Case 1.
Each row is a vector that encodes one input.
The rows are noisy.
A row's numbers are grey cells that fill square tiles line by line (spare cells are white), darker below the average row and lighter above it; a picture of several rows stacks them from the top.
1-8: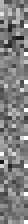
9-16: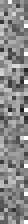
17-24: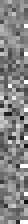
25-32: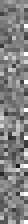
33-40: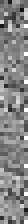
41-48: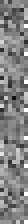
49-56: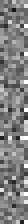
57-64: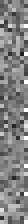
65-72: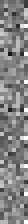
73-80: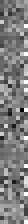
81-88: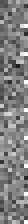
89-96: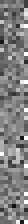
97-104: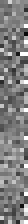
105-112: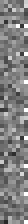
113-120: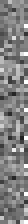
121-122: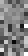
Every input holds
a point on a 9-point line.
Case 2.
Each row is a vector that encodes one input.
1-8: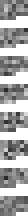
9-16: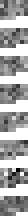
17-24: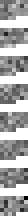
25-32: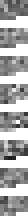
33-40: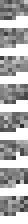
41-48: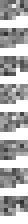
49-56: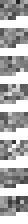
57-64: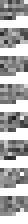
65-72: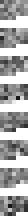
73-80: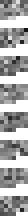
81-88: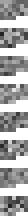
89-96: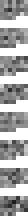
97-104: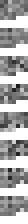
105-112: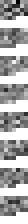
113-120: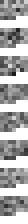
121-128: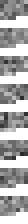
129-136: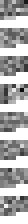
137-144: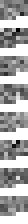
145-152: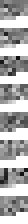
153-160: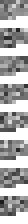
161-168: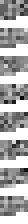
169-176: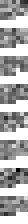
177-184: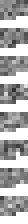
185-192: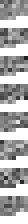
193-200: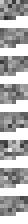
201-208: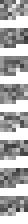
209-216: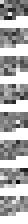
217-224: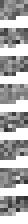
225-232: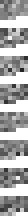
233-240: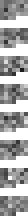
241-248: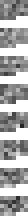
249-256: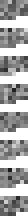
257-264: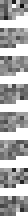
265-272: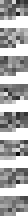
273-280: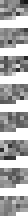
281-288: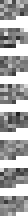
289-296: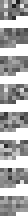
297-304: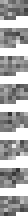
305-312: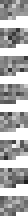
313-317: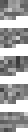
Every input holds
one of 11 labels.
